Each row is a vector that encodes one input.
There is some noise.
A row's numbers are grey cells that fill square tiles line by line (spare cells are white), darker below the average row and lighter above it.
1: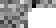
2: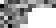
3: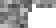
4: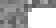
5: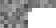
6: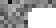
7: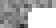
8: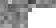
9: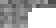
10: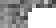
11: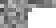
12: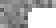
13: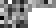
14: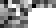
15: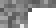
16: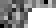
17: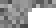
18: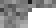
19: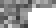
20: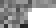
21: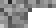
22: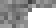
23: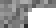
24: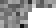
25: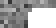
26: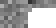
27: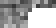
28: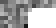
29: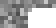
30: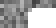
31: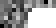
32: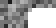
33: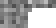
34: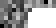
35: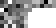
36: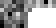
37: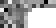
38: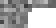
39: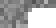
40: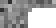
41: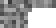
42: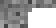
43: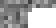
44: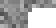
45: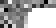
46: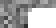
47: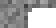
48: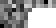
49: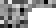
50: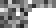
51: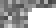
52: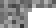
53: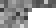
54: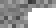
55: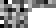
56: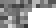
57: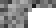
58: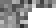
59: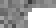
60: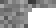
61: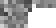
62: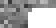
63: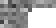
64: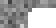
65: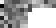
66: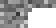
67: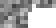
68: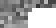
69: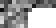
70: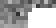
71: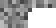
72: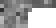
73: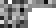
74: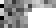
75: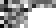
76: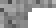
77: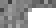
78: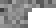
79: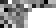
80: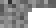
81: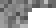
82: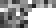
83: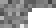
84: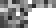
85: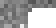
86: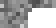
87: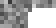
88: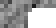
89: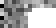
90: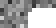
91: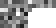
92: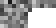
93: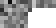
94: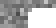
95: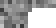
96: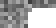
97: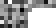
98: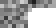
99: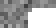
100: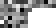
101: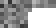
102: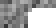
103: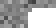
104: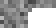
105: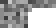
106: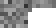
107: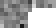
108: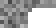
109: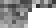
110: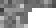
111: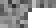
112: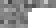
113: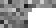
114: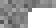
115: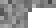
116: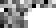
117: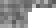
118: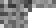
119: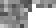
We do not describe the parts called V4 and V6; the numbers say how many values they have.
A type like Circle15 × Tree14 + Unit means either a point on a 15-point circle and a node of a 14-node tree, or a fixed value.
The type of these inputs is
(Bool × Bool × Bool + V6) × V4 + Label5.
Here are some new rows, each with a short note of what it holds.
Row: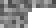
three true/false values and a value of V4
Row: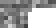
three true/false values and a value of V4
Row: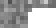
a value of V4 and a value of V6
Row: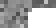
a value of V4 and a value of V6
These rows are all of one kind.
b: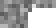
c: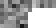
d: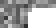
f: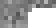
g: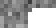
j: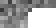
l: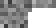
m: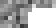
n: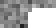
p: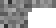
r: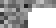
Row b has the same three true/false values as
d and r.
